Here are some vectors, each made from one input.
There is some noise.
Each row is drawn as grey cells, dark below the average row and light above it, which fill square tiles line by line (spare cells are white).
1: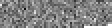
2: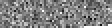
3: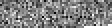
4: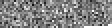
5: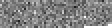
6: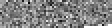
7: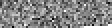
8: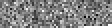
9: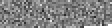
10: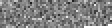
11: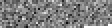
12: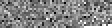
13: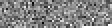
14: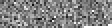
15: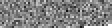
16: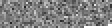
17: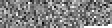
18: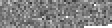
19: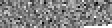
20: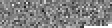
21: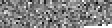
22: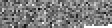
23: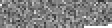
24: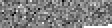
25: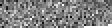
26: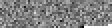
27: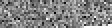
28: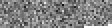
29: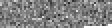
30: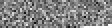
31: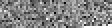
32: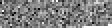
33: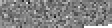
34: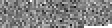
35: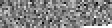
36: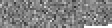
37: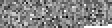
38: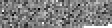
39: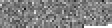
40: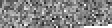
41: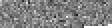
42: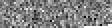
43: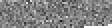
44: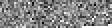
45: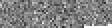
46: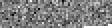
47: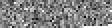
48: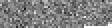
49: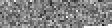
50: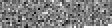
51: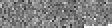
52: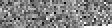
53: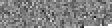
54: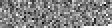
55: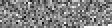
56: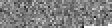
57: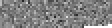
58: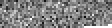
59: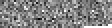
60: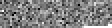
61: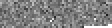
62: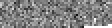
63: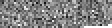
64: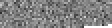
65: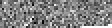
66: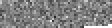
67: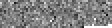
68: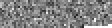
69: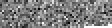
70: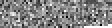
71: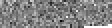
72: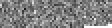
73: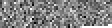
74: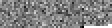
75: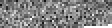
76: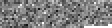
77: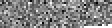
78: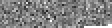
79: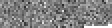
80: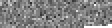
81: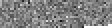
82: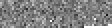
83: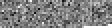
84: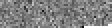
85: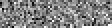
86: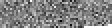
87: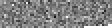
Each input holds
either a point on a 9-point line, or a node of an 8-node tree and a true/false value.
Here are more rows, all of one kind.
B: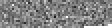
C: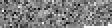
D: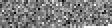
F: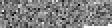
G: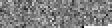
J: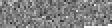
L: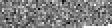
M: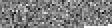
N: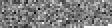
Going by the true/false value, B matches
G and J.
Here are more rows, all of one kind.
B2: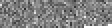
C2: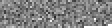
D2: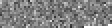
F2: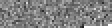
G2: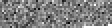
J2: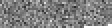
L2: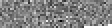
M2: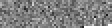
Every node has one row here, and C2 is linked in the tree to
D2, J2 and M2.
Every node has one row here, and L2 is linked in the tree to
D2.
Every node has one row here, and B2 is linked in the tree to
J2.
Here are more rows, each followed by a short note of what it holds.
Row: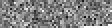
a point on a 9-point line
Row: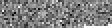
a node of an 8-node tree and a true/false value
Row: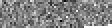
a node of an 8-node tree and a true/false value
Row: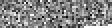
a point on a 9-point line
